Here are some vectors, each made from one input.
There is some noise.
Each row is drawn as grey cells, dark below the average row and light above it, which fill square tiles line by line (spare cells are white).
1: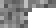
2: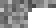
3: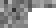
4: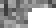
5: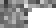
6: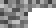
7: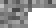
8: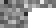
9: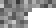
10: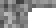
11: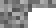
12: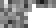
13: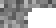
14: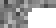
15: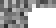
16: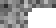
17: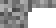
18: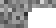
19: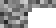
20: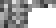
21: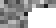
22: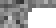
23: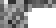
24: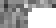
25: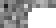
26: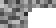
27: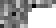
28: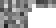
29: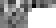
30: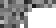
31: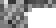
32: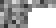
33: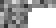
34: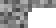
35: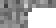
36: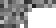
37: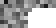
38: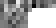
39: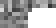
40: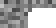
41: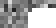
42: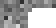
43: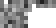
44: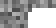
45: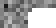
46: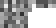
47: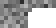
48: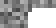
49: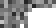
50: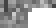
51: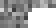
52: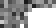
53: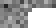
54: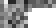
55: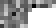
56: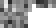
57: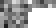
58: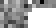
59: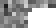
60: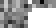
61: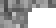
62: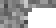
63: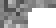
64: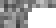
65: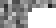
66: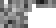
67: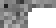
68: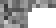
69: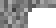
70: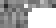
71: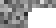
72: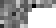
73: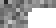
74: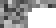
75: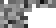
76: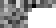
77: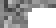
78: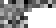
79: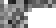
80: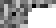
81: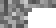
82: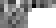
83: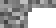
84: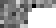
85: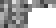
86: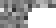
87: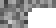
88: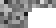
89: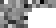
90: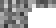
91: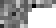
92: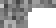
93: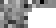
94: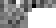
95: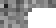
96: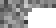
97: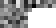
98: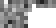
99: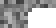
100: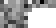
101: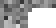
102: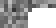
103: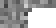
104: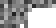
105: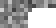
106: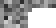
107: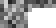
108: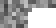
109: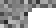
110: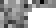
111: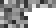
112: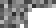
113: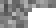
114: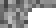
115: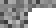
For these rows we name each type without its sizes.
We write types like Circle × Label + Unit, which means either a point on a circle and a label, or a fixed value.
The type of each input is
Bool × Bool × Bool + Line × (Tree + Unit).
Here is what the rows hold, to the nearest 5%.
About 60% of them hold a point on a line, together with either a fixed value, or a node of a tree. The rest hold three true/false values.
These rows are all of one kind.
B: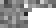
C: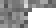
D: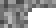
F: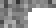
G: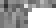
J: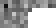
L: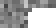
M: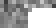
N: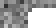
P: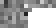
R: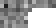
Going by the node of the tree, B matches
C, L and R.
